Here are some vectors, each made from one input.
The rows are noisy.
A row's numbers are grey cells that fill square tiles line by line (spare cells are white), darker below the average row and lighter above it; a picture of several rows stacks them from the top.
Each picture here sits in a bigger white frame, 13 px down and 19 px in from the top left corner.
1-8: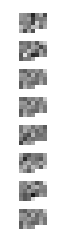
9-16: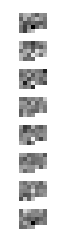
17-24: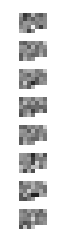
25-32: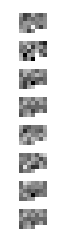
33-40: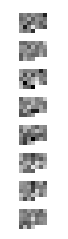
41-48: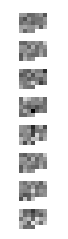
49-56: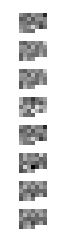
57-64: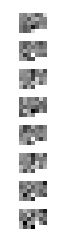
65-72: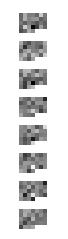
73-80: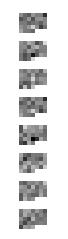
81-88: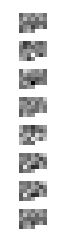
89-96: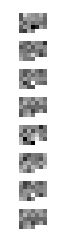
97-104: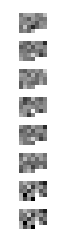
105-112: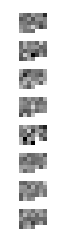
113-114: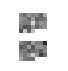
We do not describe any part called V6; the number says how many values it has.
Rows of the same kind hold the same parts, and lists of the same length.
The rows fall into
2 kinds.
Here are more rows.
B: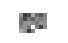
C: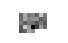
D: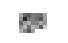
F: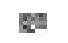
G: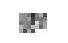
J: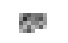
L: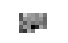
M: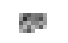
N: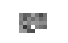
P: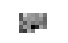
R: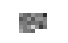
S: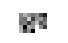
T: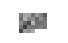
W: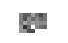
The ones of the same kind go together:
B, D, F, G, J, M, N, R, S, W
C, L, P, T

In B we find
a point on a 5-point line and a true/false value.
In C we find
a true/false value and a value of V6.
